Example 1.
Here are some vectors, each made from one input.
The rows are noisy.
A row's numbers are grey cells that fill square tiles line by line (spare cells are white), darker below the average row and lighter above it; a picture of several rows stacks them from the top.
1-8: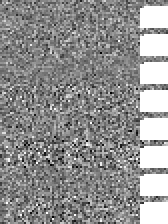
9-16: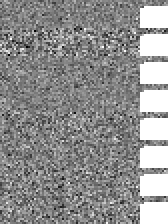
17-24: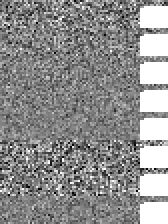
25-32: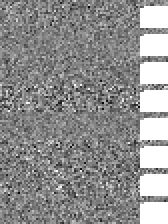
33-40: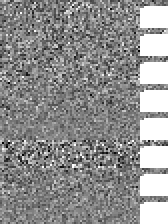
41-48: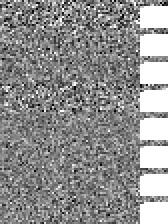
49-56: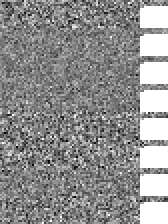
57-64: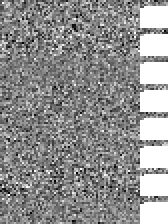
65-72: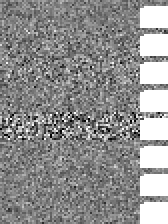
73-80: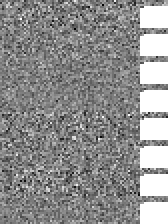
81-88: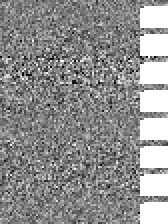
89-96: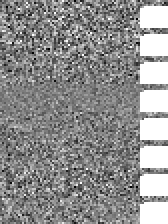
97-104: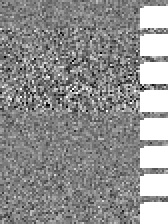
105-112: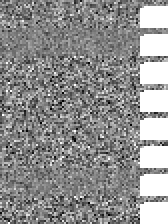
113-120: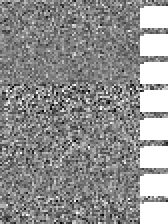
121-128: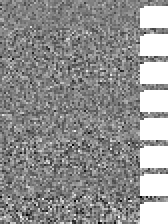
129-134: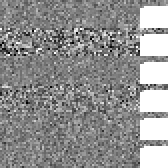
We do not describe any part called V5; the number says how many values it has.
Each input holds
either a point on a 10-point circle, or a point on an 11-point circle and a value of V5.
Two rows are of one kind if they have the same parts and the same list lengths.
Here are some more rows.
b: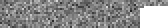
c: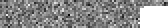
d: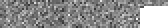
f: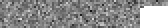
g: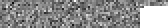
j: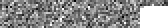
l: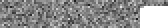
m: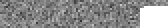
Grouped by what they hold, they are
b, c, f, g
d, j, l, m

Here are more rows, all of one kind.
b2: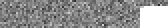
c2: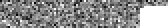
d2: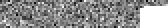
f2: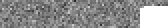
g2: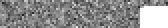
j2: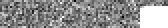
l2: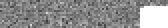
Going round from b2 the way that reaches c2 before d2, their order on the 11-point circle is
b2, f2, c2, j2, g2, d2, l2.
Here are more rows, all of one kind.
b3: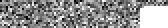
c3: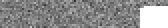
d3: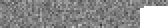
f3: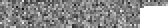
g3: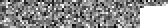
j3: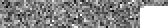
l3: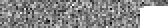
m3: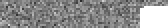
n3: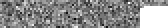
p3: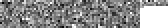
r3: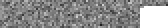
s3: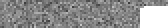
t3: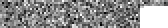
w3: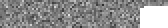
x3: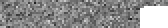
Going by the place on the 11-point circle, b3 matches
c3, j3, m3 and p3.
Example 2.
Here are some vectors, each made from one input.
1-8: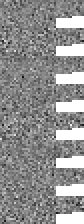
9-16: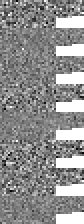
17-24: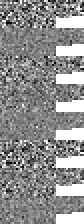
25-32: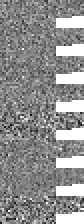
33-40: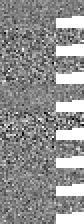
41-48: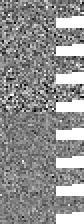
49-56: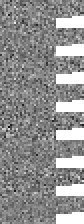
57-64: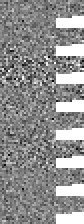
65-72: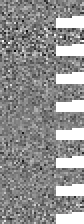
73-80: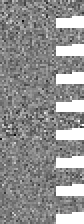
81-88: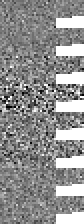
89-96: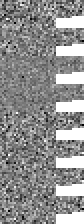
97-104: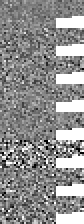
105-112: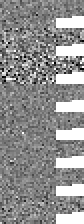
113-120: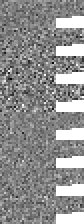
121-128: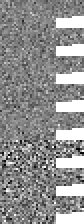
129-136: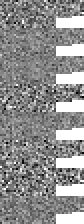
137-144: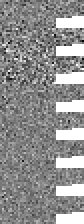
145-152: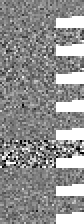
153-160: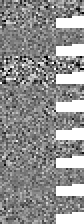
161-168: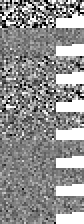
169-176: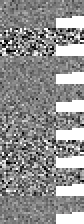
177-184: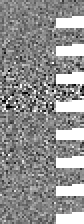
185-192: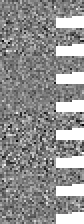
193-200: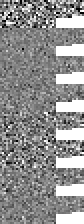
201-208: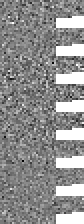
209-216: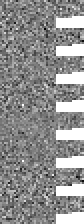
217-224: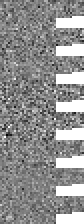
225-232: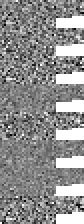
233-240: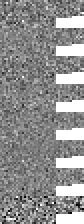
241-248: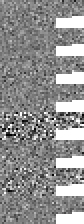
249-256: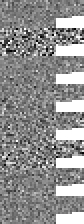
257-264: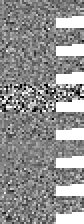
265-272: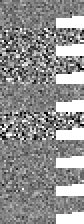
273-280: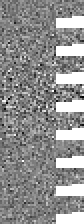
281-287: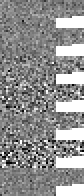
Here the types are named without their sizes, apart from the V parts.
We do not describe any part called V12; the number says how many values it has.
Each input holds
either a point on a circle, a true/false value and a value of V12, or a fixed value.
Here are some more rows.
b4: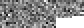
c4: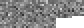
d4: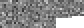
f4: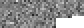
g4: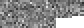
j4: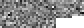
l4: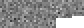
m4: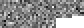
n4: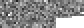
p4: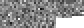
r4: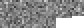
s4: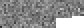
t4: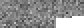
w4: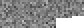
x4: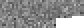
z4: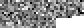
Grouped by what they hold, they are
b4, c4, d4, f4, g4, j4, l4, m4, n4, p4, r4, s4, t4, w4, x4
z4

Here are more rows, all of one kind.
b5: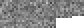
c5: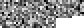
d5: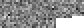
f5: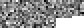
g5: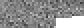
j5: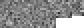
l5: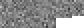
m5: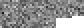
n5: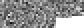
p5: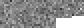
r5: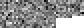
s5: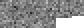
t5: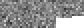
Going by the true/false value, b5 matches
d5, j5, l5 and s5.
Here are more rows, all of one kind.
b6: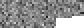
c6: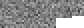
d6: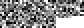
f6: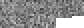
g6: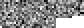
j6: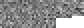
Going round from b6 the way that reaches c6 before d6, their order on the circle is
b6, f6, c6, d6, g6, j6.
